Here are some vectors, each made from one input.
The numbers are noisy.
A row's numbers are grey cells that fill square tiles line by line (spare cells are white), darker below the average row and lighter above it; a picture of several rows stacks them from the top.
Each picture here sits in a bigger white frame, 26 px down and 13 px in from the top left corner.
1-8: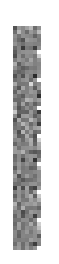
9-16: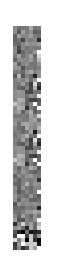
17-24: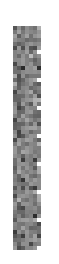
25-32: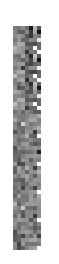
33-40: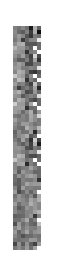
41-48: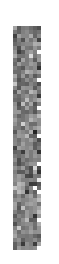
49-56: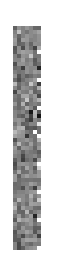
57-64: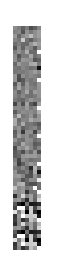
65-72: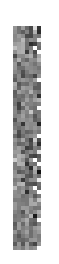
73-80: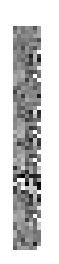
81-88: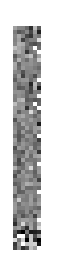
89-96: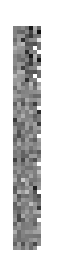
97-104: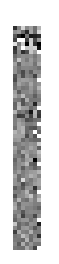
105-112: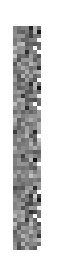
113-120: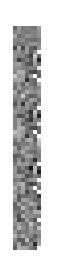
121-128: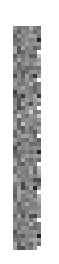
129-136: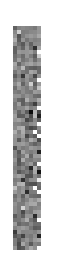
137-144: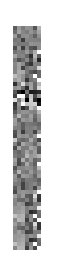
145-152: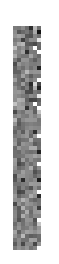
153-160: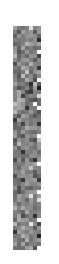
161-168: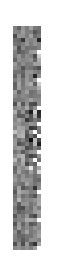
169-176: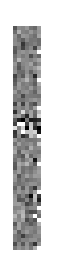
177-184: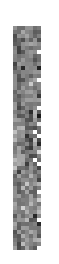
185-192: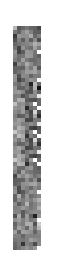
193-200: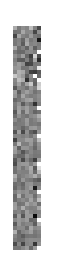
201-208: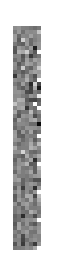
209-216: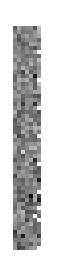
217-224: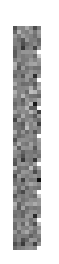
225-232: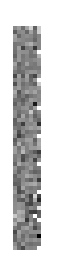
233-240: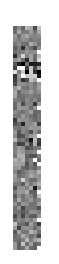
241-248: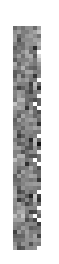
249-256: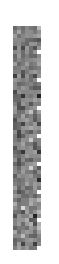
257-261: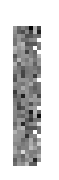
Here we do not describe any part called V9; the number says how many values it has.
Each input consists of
a list of up to three items, each a point on a 6-point line and a value of V9.
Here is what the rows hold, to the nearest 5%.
All of them are lists of up to three items, each a point on a 6-point line and a value of V9: about 5% are empty, 20% hold one, 30% two and 45% three.
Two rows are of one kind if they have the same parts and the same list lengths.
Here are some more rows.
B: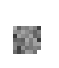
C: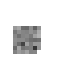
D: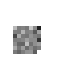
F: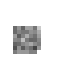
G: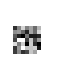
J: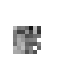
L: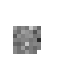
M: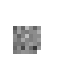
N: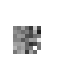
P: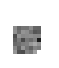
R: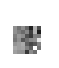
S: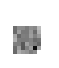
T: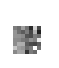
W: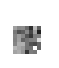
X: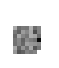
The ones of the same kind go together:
B, D, L, P, X
C, F, M, S
G
J, N, R, T, W

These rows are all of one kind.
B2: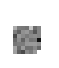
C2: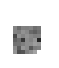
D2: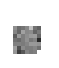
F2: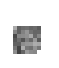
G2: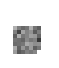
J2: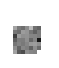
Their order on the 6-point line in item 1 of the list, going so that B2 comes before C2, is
G2, B2, J2, D2, C2, F2.
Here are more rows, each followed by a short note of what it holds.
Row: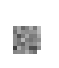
a list of three items
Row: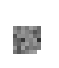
a list of two items
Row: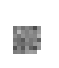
a list of three items
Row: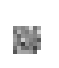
a list of three items
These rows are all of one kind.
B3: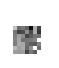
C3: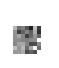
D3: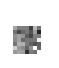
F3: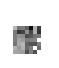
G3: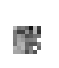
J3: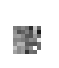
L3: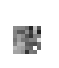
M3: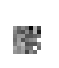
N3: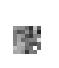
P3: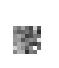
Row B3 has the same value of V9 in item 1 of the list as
F3, G3 and M3.
